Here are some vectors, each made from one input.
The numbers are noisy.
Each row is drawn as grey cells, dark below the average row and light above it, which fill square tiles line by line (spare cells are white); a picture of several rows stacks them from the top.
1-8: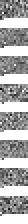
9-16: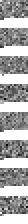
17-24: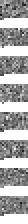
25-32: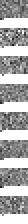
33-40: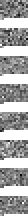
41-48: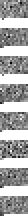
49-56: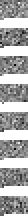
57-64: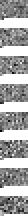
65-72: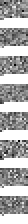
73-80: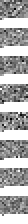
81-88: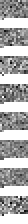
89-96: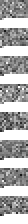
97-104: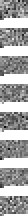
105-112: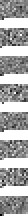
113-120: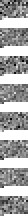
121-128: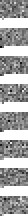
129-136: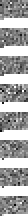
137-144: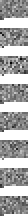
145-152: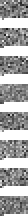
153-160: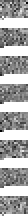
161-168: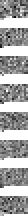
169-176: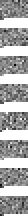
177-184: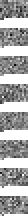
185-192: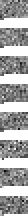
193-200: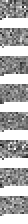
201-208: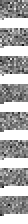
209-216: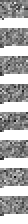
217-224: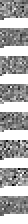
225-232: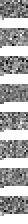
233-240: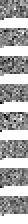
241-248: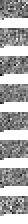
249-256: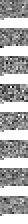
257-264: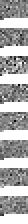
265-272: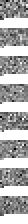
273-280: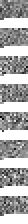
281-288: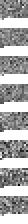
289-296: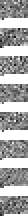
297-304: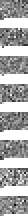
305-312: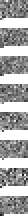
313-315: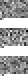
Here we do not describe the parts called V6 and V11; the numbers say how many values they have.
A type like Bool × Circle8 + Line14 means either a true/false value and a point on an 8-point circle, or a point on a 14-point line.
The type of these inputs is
Line7 + List2(Line9) + V6 × V11.
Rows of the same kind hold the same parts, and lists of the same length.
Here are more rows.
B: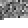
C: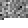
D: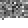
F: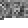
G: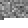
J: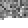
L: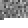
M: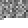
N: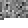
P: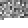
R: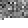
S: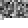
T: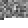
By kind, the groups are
B, L, T
C, N
D, J, R, S
F, G
M, P

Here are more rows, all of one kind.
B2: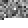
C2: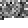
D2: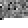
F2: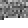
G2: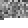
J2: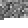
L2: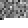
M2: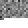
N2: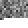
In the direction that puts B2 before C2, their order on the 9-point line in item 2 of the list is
D2, G2, F2, L2, B2, N2, M2, C2, J2.
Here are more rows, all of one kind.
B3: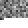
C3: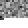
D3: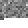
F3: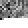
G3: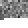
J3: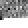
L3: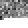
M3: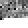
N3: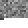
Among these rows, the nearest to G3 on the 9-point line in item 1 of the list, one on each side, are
B3 and D3.
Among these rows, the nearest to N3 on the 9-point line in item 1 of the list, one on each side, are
D3 and F3.
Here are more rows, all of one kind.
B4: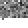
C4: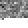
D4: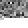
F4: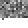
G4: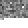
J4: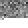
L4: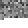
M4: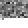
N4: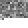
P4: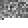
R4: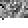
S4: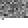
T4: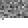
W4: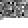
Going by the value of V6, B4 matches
F4, M4 and N4.
